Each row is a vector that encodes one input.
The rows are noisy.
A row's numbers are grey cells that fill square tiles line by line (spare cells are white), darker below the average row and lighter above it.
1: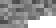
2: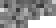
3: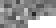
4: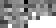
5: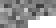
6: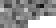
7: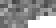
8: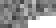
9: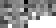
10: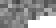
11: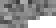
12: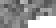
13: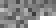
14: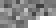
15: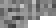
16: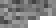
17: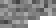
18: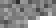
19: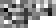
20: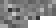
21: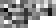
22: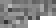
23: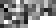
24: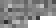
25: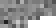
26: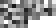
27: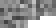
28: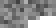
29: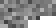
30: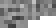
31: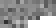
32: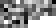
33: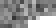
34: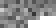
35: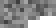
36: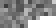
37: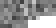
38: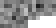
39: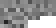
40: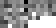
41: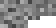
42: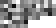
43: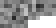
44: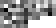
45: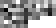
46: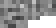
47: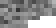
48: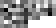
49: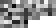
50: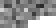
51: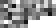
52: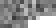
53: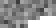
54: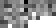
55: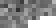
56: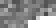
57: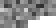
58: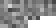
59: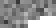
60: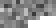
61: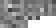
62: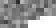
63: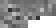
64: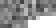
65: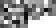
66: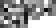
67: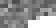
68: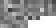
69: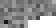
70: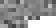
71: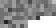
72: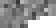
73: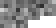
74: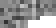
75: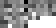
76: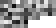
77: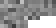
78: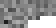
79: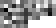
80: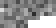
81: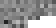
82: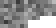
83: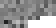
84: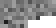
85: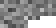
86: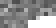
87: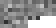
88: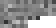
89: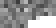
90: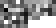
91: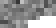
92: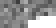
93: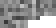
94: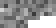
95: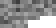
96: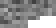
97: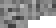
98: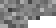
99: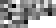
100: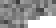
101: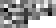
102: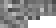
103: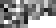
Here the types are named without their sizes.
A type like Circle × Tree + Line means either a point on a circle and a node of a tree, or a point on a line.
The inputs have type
Bool × Label + List(Line).
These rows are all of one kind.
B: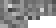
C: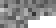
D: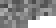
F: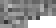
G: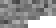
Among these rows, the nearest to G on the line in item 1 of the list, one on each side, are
D and F.
